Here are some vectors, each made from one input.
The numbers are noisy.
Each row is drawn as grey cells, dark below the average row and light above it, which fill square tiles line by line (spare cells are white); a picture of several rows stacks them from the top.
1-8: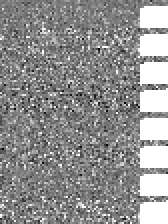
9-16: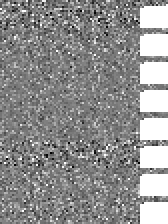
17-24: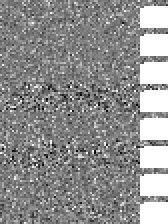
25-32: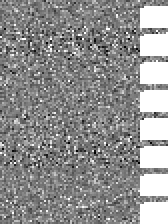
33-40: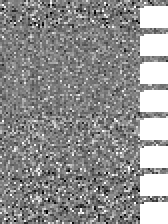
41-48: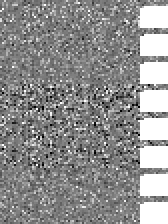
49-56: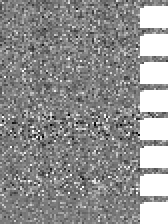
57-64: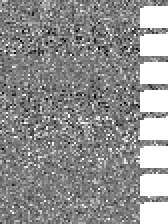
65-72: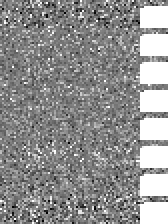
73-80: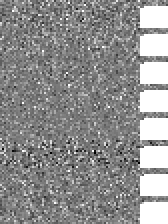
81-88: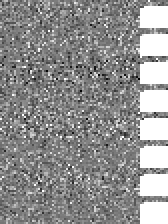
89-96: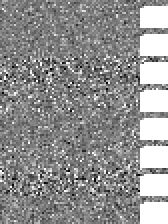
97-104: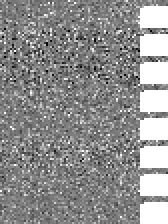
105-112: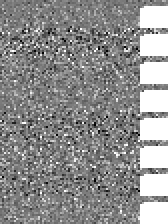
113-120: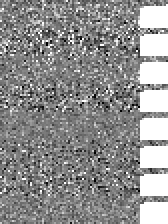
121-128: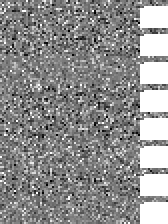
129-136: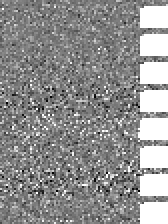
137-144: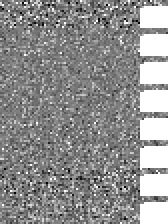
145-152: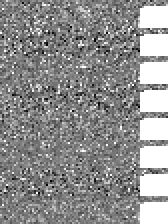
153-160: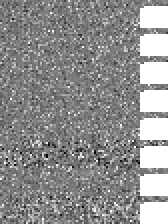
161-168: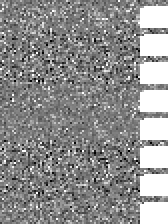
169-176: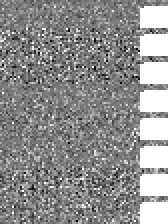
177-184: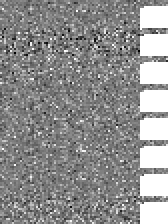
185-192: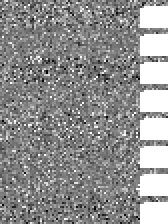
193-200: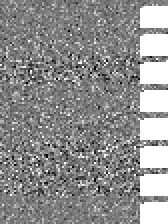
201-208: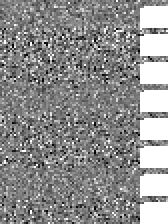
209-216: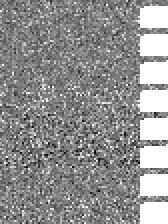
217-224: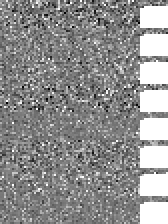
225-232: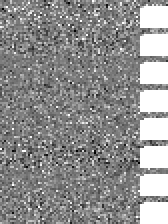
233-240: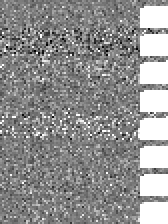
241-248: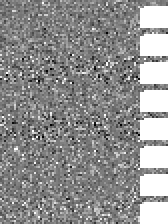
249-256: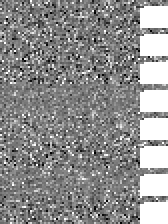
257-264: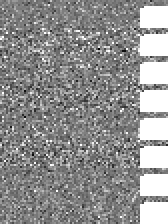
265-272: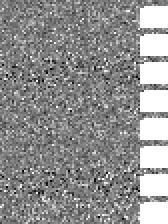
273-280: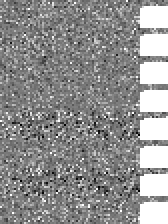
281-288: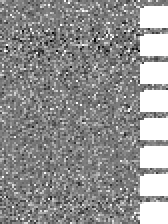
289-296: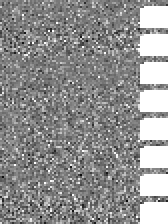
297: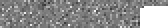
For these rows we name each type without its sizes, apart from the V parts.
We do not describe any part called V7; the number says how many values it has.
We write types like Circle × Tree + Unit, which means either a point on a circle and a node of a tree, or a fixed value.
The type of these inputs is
(Bool × Circle + V7) × V7 + Line.
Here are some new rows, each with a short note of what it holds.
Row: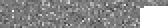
two values of V7
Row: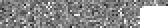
two values of V7
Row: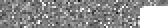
two values of V7
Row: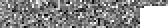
a point on a line
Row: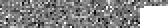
a point on a line
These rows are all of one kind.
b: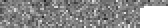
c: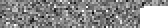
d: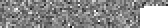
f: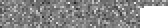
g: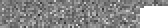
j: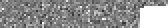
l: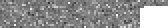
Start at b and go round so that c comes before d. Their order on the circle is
b, g, j, l, c, f, d.
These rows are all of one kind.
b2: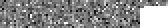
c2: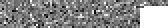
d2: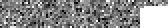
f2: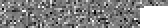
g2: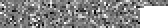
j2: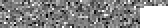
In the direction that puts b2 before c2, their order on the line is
b2, f2, g2, c2, j2, d2.
